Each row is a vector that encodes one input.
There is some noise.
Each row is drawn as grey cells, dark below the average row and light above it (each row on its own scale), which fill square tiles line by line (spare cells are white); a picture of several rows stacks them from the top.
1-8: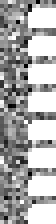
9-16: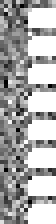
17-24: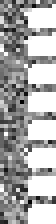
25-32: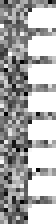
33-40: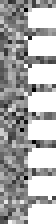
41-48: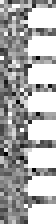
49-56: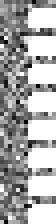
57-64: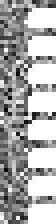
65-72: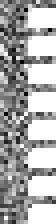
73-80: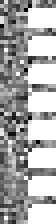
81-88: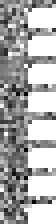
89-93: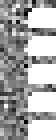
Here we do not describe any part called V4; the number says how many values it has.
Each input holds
a list of up to two items, each one of 5 labels and a value of V4.
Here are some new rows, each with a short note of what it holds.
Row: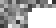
a list of two items
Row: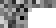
a list of one item
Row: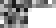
a list of one item
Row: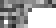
the empty list
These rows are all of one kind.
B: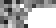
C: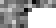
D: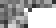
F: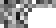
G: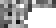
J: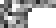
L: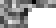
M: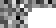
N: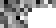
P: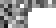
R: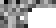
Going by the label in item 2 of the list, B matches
F and J.
